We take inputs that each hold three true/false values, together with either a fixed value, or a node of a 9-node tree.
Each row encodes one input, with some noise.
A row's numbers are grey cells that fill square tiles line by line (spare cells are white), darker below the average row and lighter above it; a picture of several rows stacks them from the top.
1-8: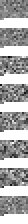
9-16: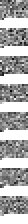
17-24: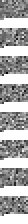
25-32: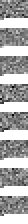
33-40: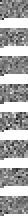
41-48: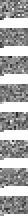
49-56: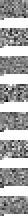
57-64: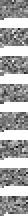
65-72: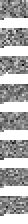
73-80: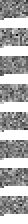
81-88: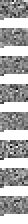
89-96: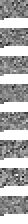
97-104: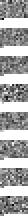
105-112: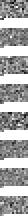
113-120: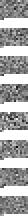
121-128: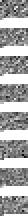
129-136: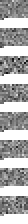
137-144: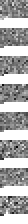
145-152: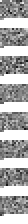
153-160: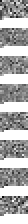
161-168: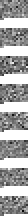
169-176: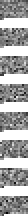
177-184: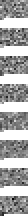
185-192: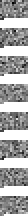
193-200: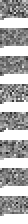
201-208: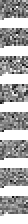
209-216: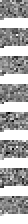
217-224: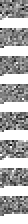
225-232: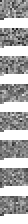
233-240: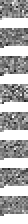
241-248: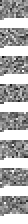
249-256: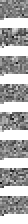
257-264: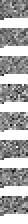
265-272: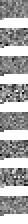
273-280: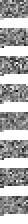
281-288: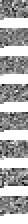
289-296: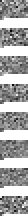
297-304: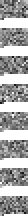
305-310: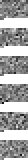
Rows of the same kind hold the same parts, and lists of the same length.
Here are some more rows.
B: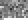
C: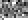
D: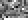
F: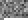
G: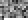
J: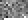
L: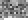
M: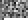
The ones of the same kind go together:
B, D, J, L
C, F, G, M

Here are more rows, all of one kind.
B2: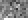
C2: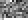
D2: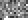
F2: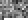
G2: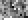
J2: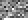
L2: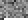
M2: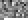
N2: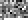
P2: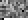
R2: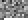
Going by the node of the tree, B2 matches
G2 and J2.
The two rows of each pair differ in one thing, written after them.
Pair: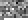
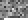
one of the three true/false values
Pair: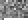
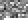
the node of the tree
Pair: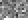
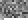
one of the three true/false values
